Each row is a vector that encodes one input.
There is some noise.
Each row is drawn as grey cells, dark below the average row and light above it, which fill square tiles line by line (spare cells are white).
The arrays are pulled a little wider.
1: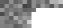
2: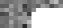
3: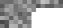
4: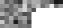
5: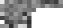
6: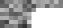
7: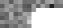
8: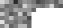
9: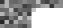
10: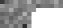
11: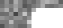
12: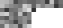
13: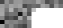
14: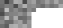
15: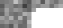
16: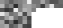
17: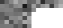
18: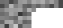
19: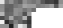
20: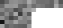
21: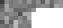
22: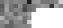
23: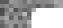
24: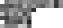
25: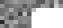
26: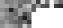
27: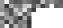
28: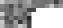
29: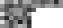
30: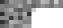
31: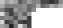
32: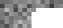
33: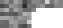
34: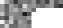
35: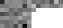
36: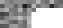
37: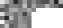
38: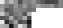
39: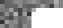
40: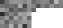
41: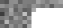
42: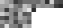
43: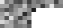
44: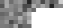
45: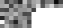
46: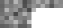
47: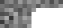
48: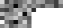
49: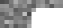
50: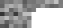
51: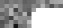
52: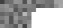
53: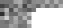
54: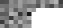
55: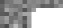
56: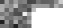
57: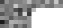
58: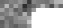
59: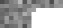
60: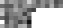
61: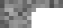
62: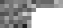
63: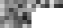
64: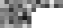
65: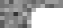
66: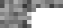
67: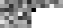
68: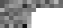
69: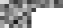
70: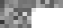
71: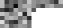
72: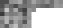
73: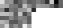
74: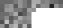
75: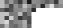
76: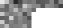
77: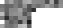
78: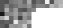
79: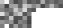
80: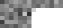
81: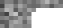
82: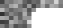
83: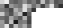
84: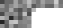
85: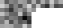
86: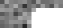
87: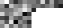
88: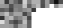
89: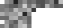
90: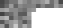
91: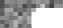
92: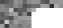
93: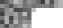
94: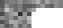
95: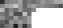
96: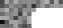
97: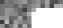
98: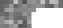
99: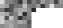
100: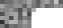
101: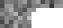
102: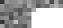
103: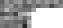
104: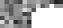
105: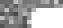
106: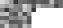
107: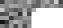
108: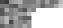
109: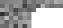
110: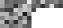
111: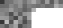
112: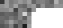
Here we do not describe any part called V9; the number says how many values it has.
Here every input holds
either a point on a 6-point line and three true/false values, or a value of V9.
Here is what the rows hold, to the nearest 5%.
About 65% of them hold a point on a 6-point line and three true/false values. The rest hold a value of V9.
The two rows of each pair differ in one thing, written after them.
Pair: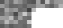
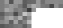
one of the three true/false values
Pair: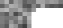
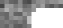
the place on the 6-point line
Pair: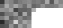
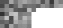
one of the three true/false values
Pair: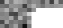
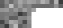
the place on the 6-point line
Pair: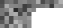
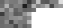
the place on the 6-point line
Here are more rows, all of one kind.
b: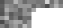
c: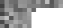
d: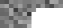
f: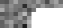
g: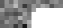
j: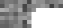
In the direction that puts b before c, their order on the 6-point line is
j, g, f, d, b, c.
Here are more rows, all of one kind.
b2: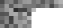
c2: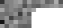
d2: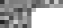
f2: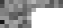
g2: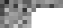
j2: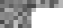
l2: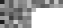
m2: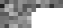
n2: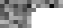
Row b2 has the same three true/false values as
d2 and l2.
